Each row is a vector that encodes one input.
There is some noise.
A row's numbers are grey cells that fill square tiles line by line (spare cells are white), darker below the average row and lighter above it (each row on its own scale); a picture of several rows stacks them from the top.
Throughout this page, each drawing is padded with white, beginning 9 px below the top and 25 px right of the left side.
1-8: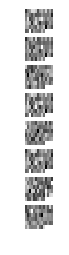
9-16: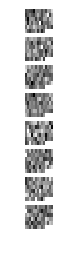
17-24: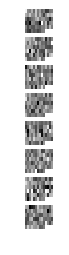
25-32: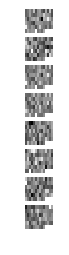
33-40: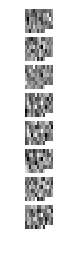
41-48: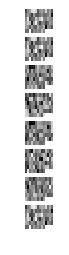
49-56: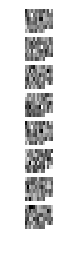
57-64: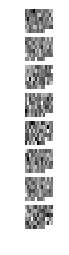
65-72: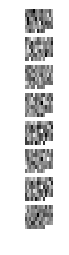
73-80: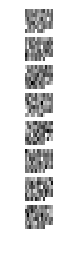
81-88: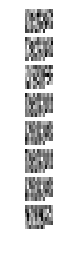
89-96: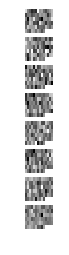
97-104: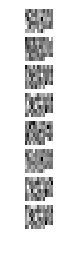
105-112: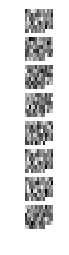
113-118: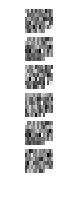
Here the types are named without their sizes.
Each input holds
either a node of a tree, or a list of points on a circle.
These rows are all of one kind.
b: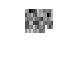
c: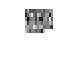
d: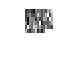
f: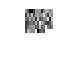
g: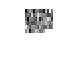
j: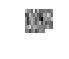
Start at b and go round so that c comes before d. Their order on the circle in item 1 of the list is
b, f, g, c, d, j.
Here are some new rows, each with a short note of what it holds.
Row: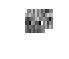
the empty list
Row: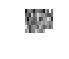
a list of two items
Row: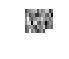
a list of one item
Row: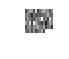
a list of one item
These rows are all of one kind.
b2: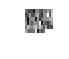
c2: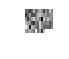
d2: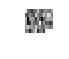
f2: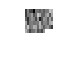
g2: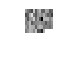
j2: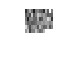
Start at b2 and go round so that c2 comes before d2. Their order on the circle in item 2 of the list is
b2, f2, c2, g2, j2, d2.
